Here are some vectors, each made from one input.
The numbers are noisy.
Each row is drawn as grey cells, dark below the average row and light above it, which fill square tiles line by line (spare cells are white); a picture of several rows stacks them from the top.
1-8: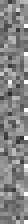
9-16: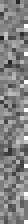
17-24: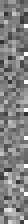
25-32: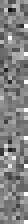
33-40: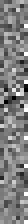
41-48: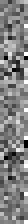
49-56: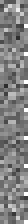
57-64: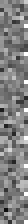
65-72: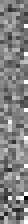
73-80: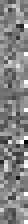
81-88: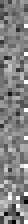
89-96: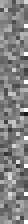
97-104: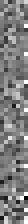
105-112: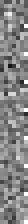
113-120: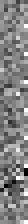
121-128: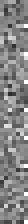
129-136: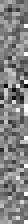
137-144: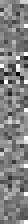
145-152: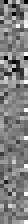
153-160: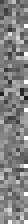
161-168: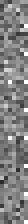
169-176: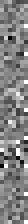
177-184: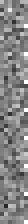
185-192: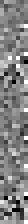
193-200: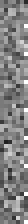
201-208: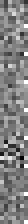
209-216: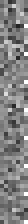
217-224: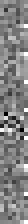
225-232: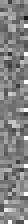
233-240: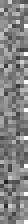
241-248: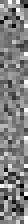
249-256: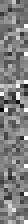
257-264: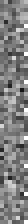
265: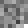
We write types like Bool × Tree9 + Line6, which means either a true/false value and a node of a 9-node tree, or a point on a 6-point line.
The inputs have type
Bool × Bool × Bool × Bool × (Circle5 + Line10) + Line7.
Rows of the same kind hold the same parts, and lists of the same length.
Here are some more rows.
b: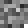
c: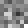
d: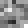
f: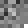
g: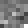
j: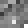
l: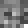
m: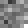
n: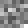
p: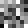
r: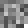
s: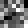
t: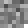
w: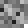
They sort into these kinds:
b, c, d, m, r, w
f, g, j, l, n, t
p, s

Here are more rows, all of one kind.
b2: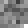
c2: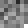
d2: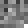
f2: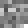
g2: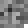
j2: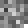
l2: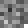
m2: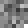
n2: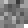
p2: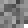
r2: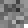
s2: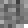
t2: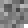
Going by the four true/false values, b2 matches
m2, n2, p2 and r2.
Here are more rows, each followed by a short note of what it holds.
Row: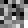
a point on a 7-point line
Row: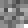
a point on a 5-point circle and four true/false values
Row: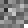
a point on a 5-point circle and four true/false values
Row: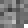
a point on a 5-point circle and four true/false values
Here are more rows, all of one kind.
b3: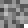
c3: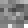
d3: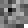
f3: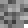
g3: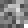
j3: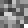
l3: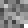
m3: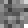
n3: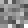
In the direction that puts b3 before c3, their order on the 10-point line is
m3, f3, d3, g3, b3, l3, n3, c3, j3.
